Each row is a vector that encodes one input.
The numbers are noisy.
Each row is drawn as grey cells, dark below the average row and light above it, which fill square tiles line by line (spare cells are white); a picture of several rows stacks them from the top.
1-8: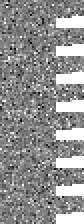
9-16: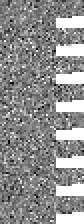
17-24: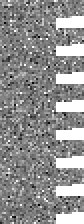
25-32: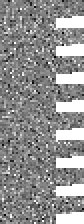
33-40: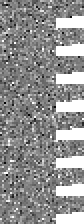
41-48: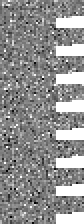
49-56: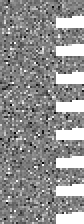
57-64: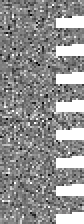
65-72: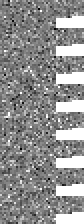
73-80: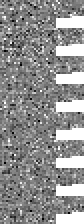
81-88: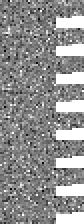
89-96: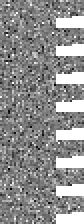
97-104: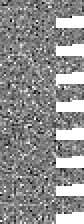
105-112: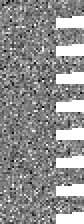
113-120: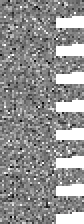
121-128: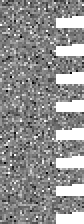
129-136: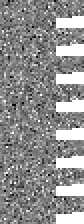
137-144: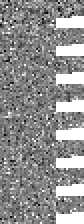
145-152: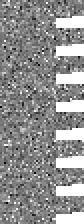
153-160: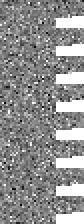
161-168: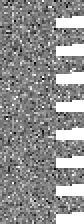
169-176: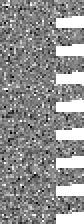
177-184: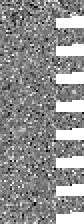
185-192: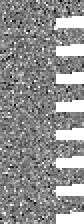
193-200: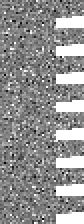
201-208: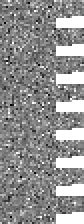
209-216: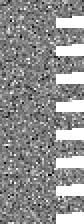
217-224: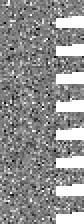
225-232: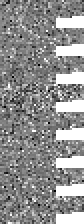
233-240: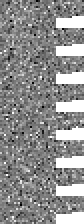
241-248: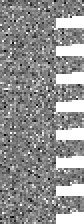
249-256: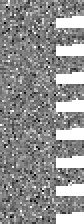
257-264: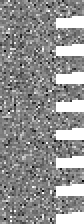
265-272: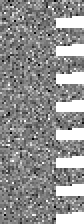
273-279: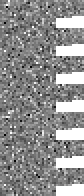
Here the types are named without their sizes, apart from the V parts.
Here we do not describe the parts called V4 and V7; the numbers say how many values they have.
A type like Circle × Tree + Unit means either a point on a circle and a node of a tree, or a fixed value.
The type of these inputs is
(Bool × Bool × Bool + Unit) × Line × (Line + V4) × V7.
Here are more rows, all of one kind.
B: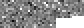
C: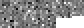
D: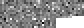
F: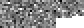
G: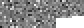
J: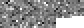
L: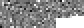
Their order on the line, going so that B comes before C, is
F, L, D, G, J, B, C.
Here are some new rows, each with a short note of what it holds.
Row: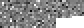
a point on a line, three true/false values, a value of V4 and a value of V7
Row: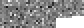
a point on a line, a value of V4 and a value of V7
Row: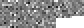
a point on a line, a value of V4 and a value of V7
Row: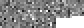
a point on a line, three true/false values, a value of V4 and a value of V7
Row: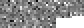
a point on a line, three true/false values, a value of V4 and a value of V7
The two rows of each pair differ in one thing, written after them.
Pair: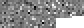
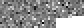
the place on the line
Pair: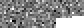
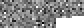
the place on the line
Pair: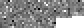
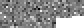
the value of V4
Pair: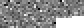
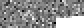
one of the three true/false values
